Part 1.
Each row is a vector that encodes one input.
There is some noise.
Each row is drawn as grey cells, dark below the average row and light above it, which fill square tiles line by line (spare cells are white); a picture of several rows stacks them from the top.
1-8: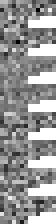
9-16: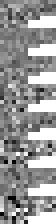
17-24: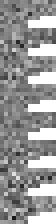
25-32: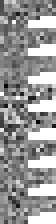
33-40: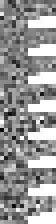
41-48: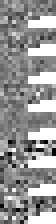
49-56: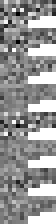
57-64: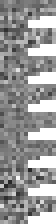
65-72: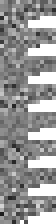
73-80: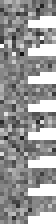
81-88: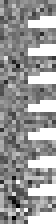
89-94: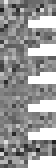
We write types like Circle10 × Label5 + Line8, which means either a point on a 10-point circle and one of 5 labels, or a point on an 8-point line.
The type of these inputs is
Circle10 × Tree11 + Unit.
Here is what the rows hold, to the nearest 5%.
About 95% of them hold a point on a 10-point circle and a node of an 11-node tree. The rest hold a fixed value.
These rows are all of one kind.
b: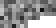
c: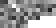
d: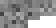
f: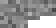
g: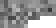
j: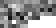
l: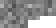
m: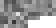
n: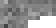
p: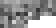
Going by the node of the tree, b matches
j and n.
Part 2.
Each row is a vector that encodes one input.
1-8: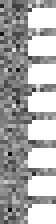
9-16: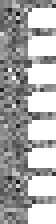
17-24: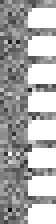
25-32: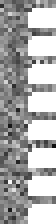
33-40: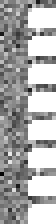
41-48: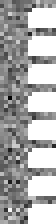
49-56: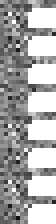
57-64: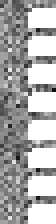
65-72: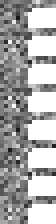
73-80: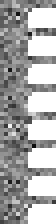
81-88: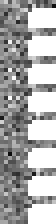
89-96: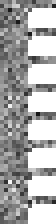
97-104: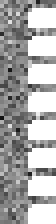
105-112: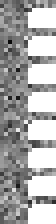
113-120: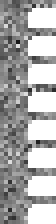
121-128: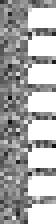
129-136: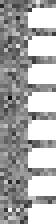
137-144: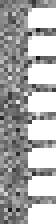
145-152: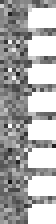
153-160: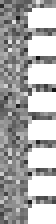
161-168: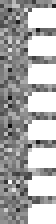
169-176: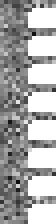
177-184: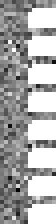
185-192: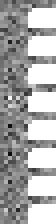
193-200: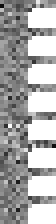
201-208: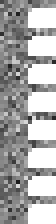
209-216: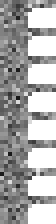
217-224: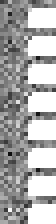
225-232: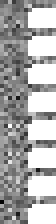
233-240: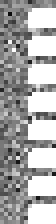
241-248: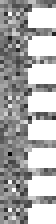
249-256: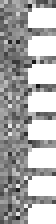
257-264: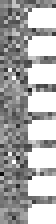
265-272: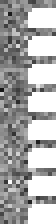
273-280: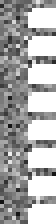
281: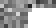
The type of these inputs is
Line11 × (Tree15 + Unit).
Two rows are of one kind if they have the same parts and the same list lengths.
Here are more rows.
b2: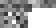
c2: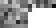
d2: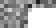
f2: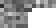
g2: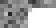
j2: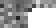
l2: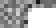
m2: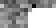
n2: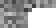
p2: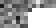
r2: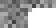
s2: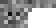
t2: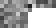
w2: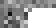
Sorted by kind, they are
b2, c2, d2, l2, t2
f2, g2, j2, m2, n2, p2, r2, s2, w2

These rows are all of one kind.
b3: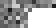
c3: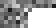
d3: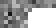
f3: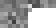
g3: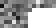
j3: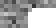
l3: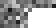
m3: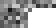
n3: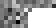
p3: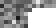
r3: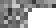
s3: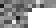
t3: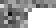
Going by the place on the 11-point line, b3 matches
c3, l3, m3 and n3.
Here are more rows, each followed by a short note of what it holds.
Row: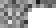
a point on an 11-point line
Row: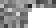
a point on an 11-point line
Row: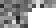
a point on an 11-point line and a node of a 15-node tree
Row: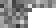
a point on an 11-point line and a node of a 15-node tree
